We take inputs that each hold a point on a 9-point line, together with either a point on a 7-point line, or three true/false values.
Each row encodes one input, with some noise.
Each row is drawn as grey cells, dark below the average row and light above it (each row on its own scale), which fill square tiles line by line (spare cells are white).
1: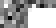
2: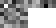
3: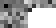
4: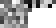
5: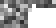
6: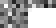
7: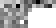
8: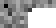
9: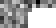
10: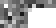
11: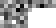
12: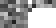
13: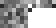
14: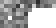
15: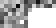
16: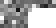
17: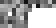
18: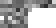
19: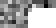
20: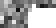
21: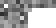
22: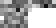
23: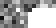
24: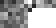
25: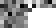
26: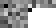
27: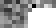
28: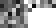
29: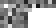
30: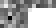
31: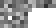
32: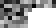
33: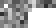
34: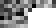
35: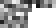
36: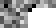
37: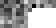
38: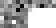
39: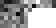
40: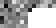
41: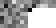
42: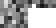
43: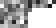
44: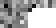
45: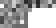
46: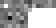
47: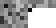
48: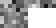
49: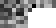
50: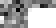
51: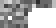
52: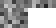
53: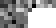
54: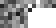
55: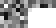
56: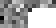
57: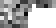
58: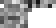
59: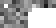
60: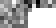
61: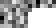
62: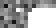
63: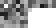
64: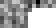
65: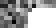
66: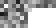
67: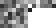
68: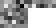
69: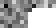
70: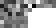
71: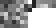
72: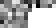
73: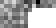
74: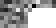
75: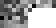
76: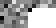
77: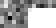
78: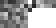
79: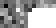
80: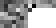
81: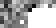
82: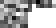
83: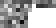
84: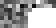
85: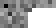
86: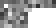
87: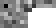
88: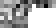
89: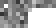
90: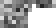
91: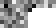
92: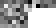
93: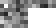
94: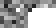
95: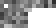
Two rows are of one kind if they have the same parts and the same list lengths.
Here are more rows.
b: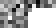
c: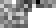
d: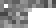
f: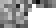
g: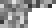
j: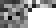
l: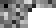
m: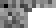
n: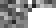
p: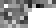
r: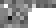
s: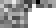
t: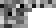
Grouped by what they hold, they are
b, c, d, f, g, p, r, s
j, l, m, n, t

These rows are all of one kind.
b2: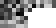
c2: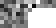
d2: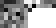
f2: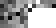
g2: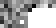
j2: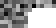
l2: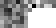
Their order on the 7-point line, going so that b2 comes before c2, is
f2, b2, g2, d2, l2, c2, j2.
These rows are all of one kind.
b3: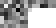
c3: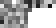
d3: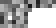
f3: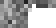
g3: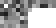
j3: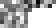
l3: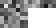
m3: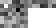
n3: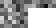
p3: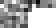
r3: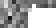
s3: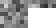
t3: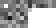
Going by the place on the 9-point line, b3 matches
g3, m3 and t3.
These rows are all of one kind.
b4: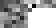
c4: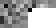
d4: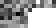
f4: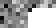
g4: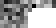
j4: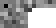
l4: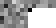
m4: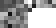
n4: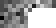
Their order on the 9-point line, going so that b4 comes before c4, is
d4, g4, n4, b4, m4, j4, c4, l4, f4.
